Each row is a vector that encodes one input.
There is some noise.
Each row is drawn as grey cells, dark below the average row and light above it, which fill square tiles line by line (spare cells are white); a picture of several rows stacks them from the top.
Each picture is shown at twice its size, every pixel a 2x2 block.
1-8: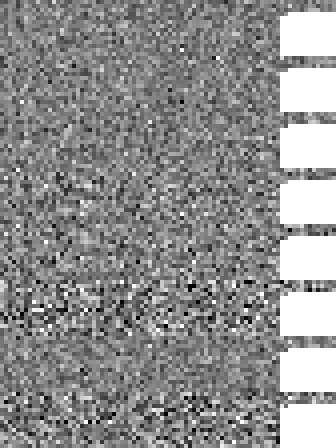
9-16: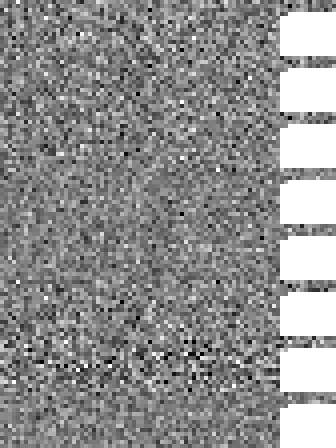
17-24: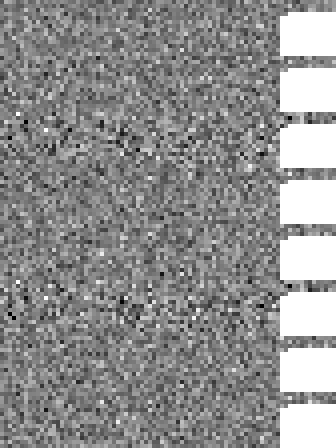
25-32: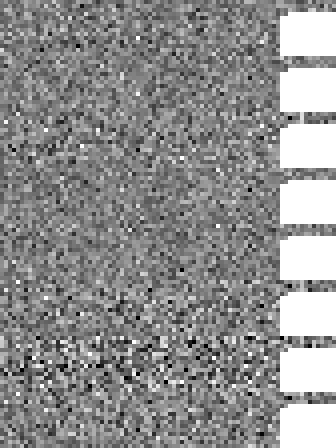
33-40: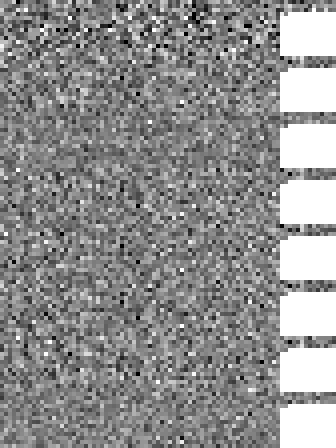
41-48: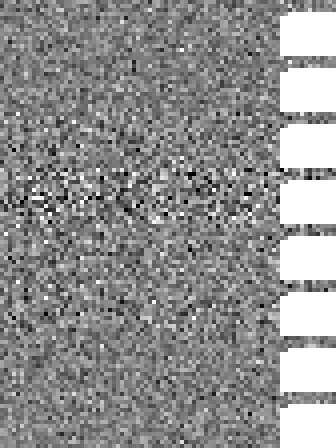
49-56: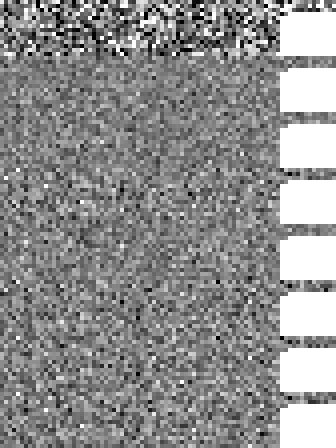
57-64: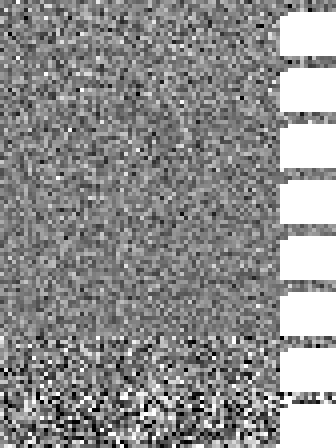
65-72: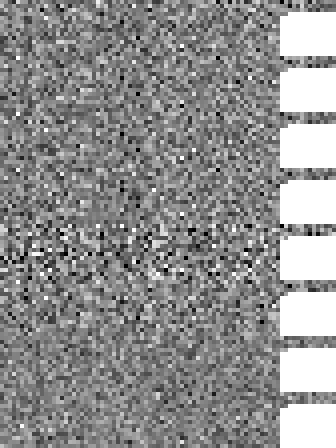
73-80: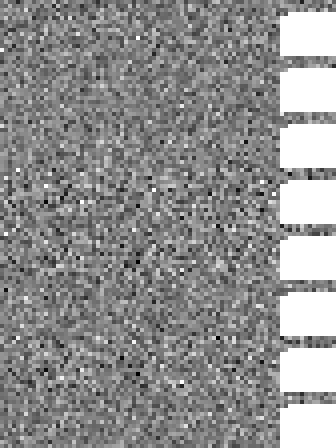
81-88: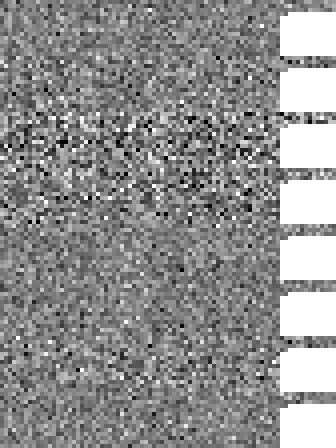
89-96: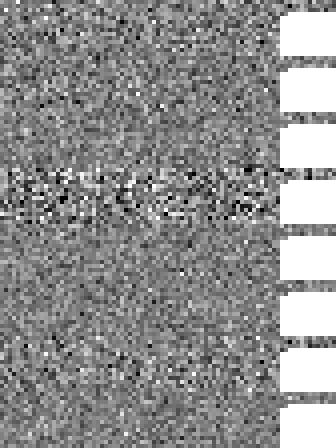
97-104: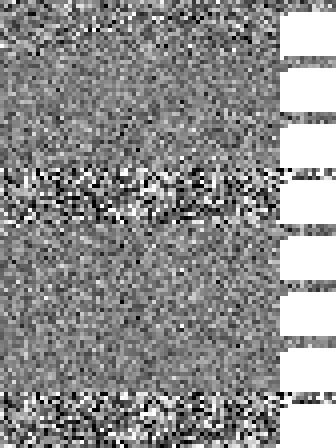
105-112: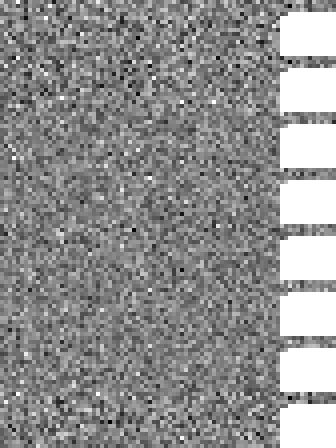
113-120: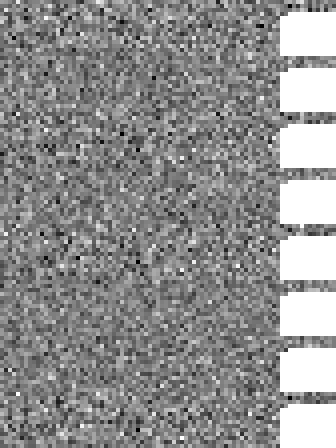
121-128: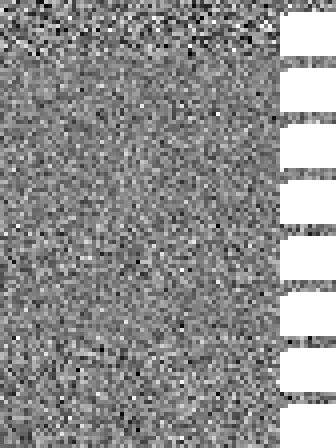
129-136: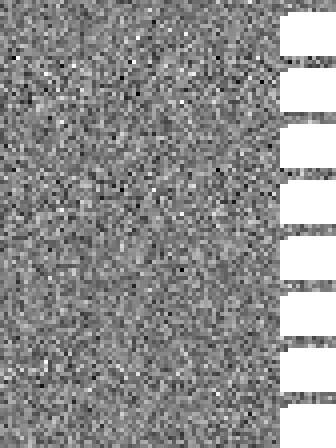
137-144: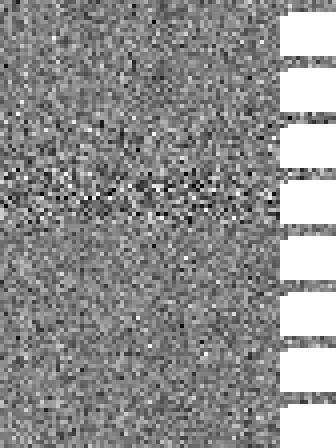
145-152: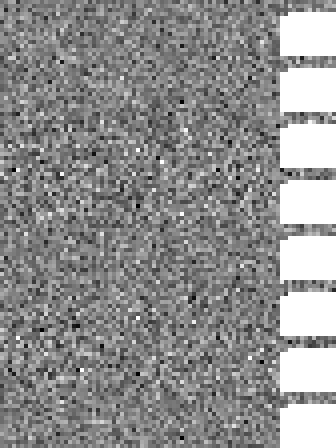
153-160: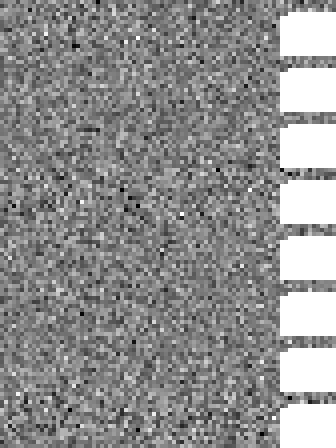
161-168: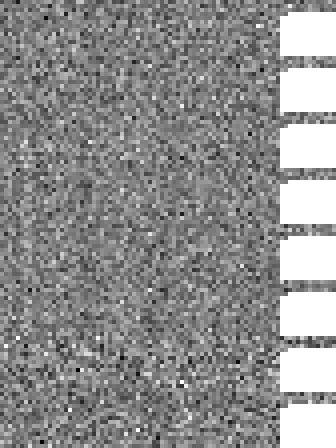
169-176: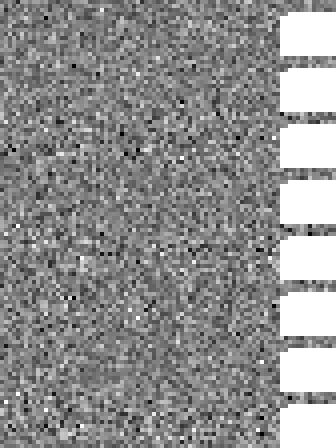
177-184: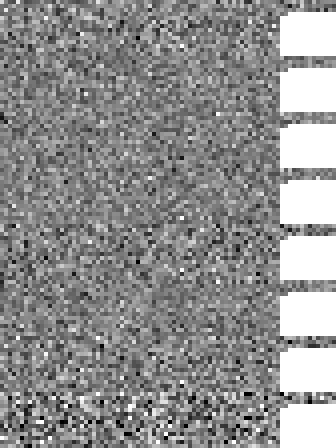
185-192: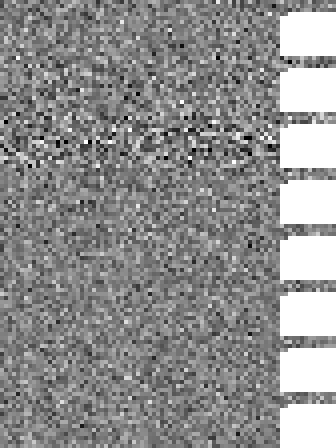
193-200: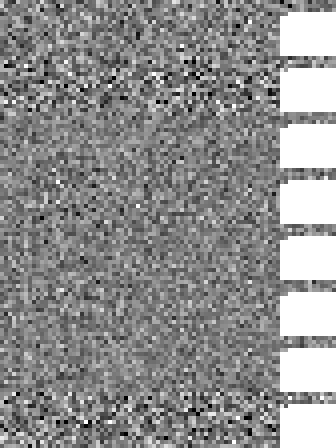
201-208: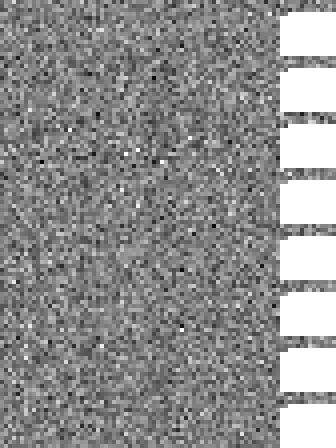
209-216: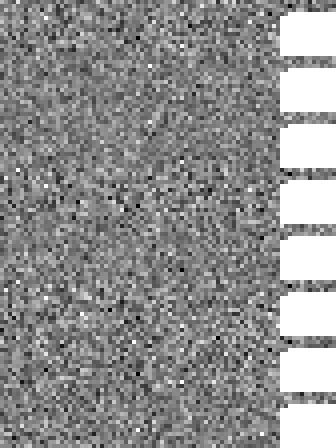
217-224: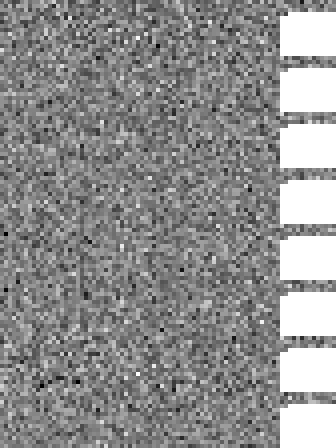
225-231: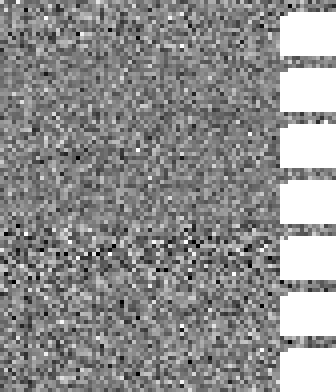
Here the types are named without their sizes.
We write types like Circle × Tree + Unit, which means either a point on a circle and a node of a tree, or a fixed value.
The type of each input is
List(Bool × Line).
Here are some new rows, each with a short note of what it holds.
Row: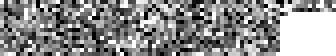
the empty list
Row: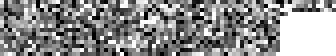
the empty list
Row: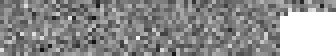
a list of two items
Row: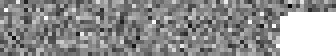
a list of one item
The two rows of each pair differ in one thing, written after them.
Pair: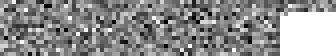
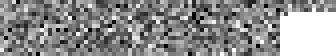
the true/false value in item 2 of the list
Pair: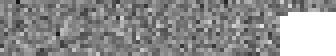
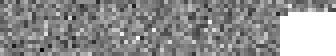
the true/false value in item 2 of the list
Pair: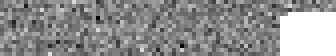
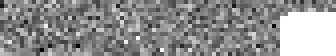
the true/false value in item 2 of the list
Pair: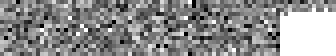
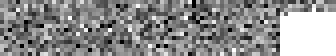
the place on the line in item 2 of the list
